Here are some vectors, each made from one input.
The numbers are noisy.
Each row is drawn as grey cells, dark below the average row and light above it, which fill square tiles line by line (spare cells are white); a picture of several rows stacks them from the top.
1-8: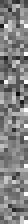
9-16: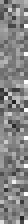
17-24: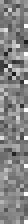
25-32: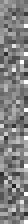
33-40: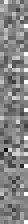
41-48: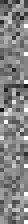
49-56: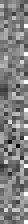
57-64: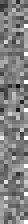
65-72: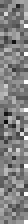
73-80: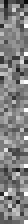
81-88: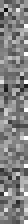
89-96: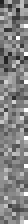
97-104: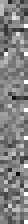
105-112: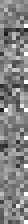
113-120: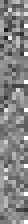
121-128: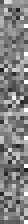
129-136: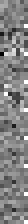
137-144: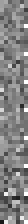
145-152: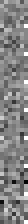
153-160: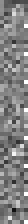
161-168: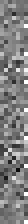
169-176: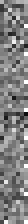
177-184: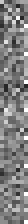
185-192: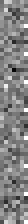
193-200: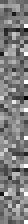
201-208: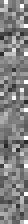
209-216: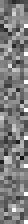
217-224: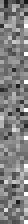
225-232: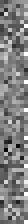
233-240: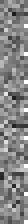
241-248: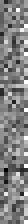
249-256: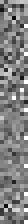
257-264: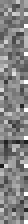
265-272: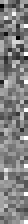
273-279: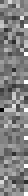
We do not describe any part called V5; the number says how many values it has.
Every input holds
a value of V5, together with a list of up to two points on a 10-point line.
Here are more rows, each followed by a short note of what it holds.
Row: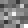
a value of V5, together with a list of two items
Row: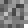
a value of V5, together with a list of one item
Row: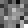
a value of V5, together with a list of one item
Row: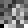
a value of V5, together with the empty list
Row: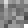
a value of V5, together with the empty list
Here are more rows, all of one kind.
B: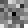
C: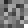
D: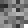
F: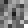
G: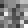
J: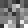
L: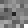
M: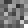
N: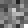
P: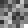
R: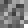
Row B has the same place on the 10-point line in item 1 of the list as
D, F, M and R.
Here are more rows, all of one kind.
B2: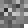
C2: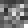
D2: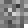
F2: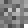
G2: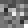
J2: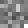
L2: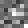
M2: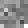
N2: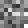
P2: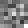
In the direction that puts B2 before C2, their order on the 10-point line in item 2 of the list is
B2, G2, N2, M2, D2, L2, P2, F2, J2, C2.
